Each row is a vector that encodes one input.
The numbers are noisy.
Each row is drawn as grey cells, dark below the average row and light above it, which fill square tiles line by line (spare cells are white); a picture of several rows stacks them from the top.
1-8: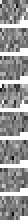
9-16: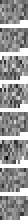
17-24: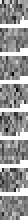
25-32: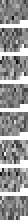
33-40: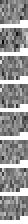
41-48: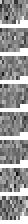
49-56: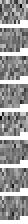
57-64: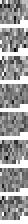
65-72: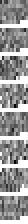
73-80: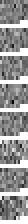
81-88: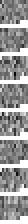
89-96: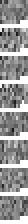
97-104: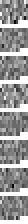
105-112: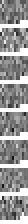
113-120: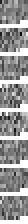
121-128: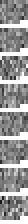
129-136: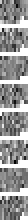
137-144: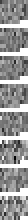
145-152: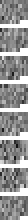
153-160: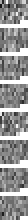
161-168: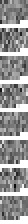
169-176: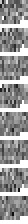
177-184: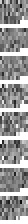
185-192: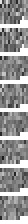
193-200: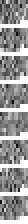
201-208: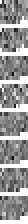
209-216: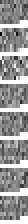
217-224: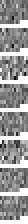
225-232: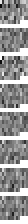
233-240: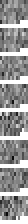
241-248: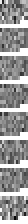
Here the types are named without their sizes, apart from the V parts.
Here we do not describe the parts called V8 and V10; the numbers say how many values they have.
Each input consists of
either a value of V8 and a value of V10, or a list of points on a line.
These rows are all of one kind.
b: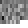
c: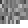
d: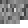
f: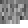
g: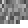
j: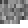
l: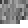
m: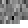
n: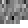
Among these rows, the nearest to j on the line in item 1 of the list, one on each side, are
d and l.
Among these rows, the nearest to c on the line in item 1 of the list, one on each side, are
b and g.
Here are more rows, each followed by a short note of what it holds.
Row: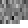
a list of two items
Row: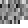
a value of V8 and a value of V10
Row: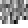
the empty list
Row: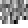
the empty list
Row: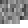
a list of two items
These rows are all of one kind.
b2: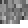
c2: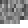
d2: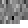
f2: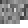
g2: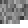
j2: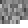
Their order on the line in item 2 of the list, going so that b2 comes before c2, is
f2, d2, b2, g2, c2, j2.
